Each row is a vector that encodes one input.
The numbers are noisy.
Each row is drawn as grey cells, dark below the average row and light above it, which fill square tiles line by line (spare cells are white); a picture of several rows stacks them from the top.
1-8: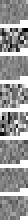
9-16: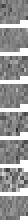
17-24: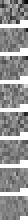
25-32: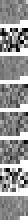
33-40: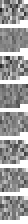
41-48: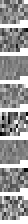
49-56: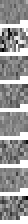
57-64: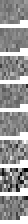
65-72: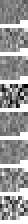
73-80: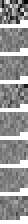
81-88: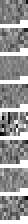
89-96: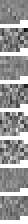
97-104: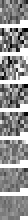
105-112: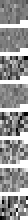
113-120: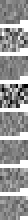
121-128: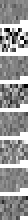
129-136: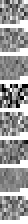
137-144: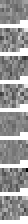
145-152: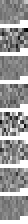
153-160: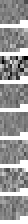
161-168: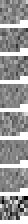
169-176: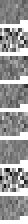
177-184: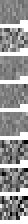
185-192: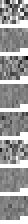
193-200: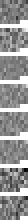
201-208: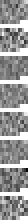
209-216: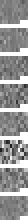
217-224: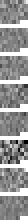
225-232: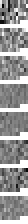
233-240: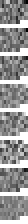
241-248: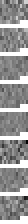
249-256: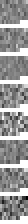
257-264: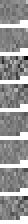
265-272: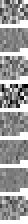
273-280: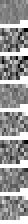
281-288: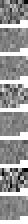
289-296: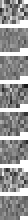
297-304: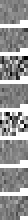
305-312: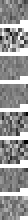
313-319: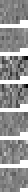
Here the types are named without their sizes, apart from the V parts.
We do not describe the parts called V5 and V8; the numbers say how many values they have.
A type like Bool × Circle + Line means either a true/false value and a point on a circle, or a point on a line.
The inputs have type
Circle × Label × Label × V5 × V8 + Unit.
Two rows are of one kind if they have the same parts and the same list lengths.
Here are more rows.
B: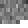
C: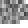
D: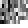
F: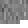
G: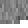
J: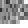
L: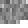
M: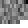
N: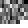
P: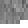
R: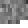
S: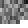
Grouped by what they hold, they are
B, C, F, G, J, L, M, N, P, R, S
D

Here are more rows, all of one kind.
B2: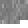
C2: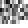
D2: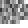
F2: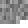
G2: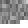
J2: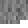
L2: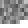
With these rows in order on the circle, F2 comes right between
B2 and J2.
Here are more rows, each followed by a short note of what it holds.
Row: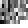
a fixed value
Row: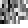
a fixed value
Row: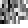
a fixed value
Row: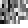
a fixed value
